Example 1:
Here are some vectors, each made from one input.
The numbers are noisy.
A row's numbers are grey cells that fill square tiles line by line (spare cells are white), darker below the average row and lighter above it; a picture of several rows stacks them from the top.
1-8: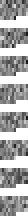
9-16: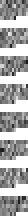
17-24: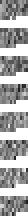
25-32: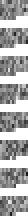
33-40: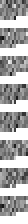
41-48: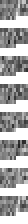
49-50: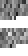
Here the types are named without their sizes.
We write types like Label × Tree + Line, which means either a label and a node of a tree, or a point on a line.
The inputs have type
Bool × Bool × Bool × Bool.
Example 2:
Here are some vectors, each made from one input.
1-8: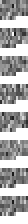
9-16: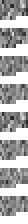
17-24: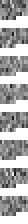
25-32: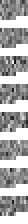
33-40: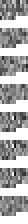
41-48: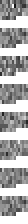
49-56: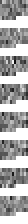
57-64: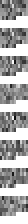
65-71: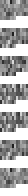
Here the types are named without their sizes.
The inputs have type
Line.
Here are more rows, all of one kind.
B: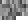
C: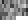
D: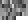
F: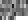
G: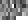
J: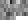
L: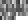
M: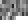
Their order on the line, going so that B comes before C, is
G, D, B, J, C, M, F, L.
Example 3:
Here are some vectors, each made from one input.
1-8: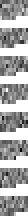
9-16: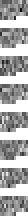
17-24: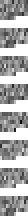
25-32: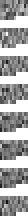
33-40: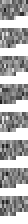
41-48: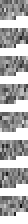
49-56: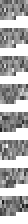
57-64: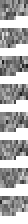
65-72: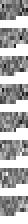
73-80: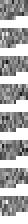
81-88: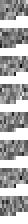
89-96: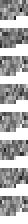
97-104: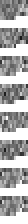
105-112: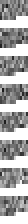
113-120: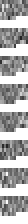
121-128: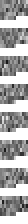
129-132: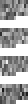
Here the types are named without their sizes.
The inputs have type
Bool × Bool × Bool × Bool.
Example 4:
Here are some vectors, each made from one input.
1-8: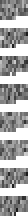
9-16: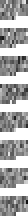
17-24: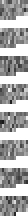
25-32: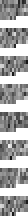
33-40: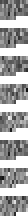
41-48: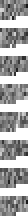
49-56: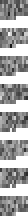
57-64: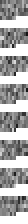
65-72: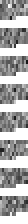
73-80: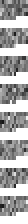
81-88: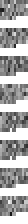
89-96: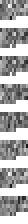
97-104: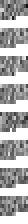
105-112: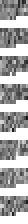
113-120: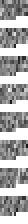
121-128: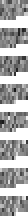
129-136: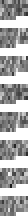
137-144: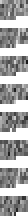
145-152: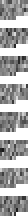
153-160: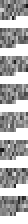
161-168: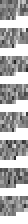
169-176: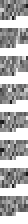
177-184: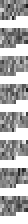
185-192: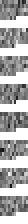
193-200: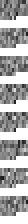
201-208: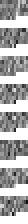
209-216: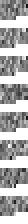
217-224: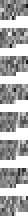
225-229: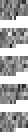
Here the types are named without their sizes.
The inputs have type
Bool × Bool × Bool × Bool.
